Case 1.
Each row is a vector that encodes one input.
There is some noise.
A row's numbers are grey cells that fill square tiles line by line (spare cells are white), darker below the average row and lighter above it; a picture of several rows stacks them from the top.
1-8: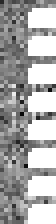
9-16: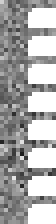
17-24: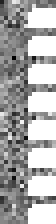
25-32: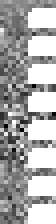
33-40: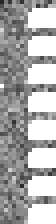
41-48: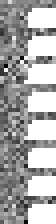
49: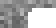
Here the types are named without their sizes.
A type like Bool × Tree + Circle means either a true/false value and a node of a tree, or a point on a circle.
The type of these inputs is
Tree.
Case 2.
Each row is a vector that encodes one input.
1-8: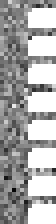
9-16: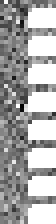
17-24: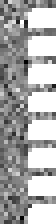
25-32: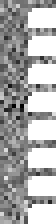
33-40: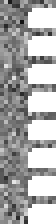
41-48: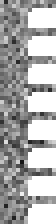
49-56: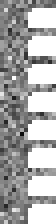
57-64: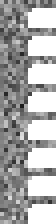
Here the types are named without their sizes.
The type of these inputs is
Bool × Bool × Bool × Bool.
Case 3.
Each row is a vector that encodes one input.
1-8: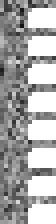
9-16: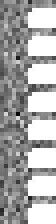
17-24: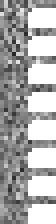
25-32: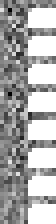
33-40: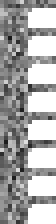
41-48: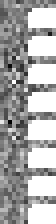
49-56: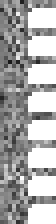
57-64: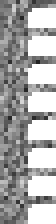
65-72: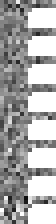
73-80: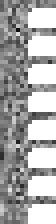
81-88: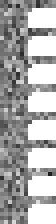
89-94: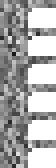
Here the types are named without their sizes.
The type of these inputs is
Bool × Bool × Bool × Bool.
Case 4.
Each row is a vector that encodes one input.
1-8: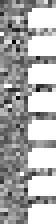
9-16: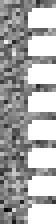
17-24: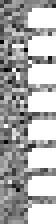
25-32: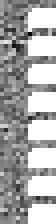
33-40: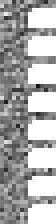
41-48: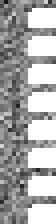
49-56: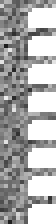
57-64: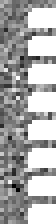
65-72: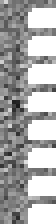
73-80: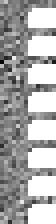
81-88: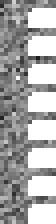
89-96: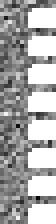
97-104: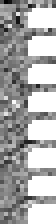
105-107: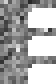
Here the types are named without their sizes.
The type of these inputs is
Line.
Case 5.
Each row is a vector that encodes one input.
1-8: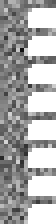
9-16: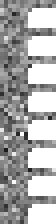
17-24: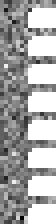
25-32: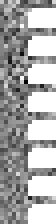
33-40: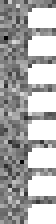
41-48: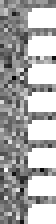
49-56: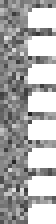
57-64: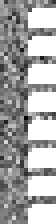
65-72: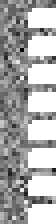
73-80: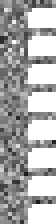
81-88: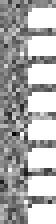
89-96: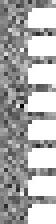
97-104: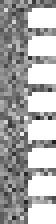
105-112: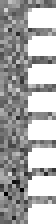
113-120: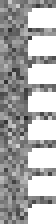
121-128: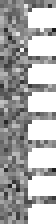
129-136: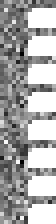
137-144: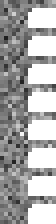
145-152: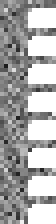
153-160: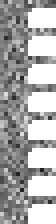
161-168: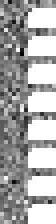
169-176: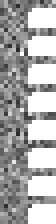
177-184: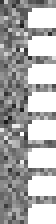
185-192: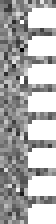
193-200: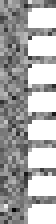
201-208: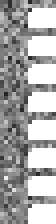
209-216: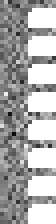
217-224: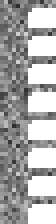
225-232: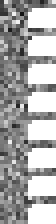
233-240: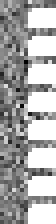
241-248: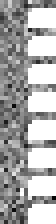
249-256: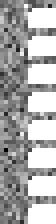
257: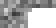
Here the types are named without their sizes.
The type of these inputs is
Bool × Bool × Bool × Bool.
